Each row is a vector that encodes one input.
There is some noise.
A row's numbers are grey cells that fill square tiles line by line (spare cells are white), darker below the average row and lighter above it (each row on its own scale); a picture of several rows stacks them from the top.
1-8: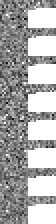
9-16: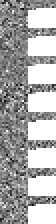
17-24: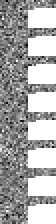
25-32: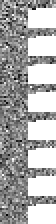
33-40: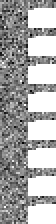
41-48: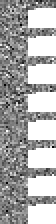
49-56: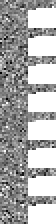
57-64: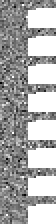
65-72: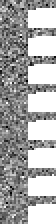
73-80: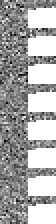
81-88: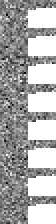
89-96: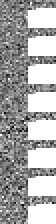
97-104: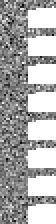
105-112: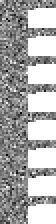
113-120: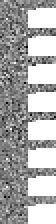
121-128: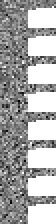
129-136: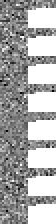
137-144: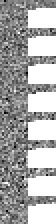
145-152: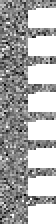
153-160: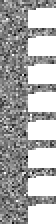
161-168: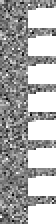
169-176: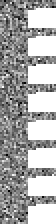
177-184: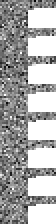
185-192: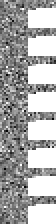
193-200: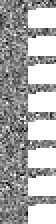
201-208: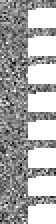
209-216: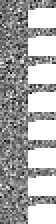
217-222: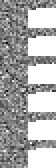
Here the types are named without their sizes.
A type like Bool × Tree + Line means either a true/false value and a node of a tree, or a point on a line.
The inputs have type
(Bool × Bool × Bool + Unit) × Circle × (Tree + Unit).
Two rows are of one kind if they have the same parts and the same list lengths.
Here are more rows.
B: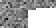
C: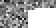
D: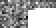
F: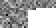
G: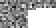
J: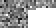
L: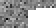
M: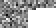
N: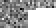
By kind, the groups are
B, L, N
C, D, G, J
F
M

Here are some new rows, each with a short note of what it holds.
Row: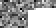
a point on a circle and three true/false values
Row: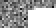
a point on a circle and three true/false values
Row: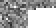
a point on a circle and a node of a tree
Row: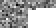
a point on a circle
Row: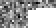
a point on a circle, a node of a tree and three true/false values
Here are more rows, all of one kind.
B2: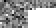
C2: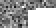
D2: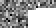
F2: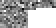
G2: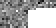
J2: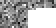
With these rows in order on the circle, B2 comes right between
C2 and D2.
